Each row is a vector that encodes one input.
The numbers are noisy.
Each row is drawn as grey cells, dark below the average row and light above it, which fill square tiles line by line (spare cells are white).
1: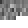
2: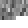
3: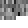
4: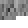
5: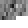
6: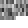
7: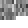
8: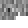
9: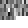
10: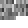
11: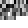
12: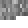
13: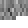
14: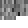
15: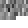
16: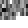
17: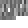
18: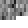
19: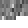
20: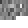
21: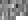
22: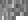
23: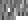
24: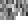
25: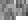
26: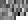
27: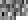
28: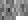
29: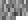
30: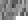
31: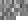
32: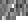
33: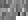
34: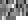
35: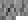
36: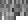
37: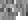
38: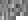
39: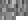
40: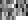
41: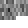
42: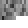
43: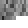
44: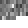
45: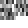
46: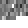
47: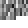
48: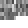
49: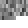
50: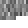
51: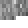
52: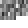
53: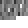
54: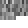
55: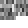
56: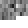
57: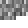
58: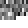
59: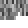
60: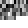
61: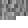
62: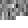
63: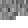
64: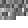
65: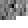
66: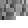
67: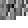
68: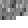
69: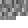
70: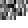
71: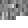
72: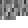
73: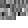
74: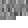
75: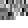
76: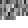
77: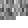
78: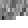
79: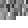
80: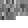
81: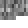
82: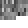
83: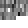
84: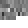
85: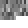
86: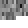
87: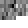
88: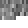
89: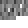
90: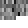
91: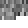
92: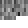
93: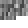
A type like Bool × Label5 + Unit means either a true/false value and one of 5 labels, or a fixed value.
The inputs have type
List2(Line10).
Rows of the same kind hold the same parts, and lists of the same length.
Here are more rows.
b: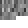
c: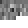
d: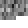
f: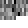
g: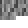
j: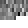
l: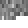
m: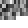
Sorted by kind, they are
b, d, f, g
c, j, l
m

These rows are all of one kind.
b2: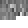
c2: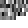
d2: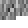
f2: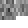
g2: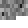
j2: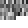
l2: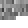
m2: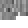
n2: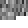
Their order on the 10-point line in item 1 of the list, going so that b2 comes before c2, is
n2, j2, b2, c2, g2, m2, l2, d2, f2.
